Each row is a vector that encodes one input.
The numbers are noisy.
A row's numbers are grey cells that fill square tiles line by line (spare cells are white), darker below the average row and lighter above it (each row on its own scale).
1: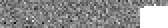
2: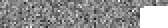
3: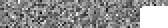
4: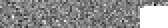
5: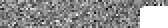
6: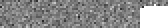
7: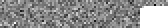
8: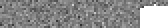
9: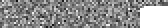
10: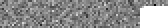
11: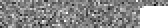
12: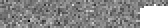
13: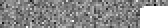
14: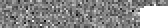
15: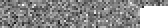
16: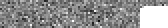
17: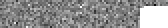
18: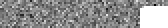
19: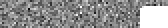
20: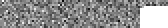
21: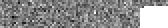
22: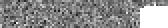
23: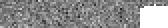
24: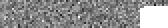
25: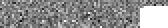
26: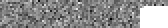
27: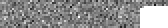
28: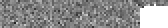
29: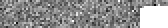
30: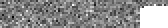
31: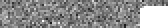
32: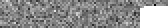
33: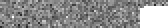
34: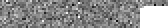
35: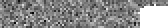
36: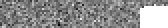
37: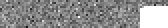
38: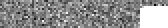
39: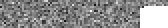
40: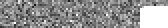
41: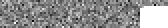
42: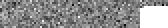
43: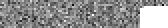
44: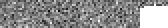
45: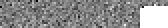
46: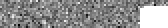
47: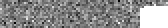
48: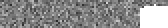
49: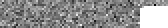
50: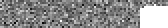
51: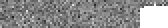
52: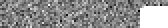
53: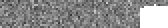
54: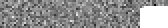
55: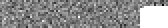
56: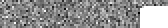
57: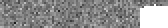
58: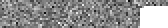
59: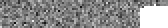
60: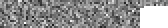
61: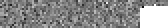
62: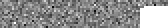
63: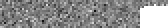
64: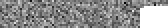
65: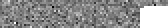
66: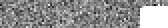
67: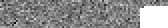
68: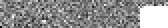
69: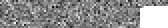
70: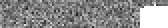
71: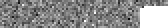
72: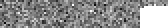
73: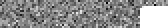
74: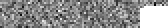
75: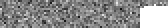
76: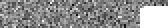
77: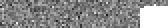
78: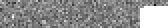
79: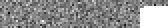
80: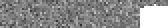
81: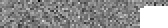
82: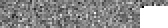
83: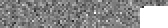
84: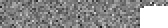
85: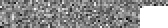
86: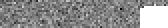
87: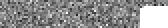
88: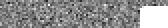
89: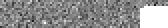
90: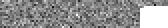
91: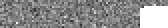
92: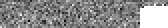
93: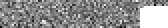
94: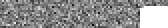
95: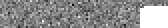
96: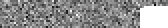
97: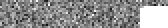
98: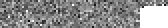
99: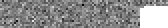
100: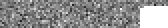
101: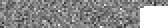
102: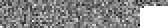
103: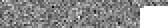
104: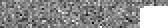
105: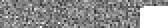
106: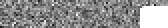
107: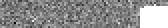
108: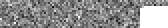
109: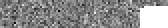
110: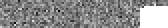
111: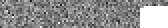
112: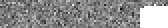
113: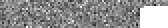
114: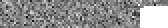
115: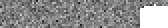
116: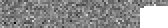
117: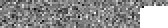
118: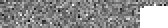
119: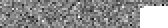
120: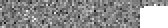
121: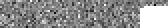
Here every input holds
a true/false value, together with either a point on a 7-point line, or a node of an 8-node tree.
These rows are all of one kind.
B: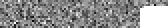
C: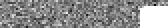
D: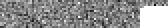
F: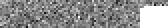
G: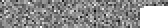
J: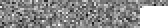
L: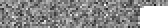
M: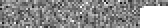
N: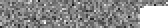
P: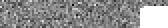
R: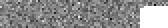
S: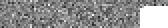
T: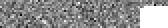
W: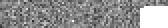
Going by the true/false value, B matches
G, L, M and W.
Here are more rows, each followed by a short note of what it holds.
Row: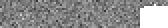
a node of an 8-node tree and a true/false value
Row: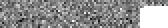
a point on a 7-point line and a true/false value
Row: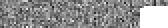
a point on a 7-point line and a true/false value
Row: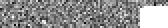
a point on a 7-point line and a true/false value
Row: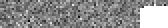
a node of an 8-node tree and a true/false value
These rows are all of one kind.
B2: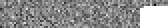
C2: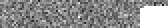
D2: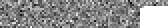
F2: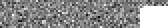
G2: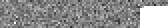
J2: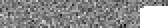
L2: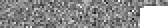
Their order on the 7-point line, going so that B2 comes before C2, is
L2, F2, B2, D2, C2, G2, J2.
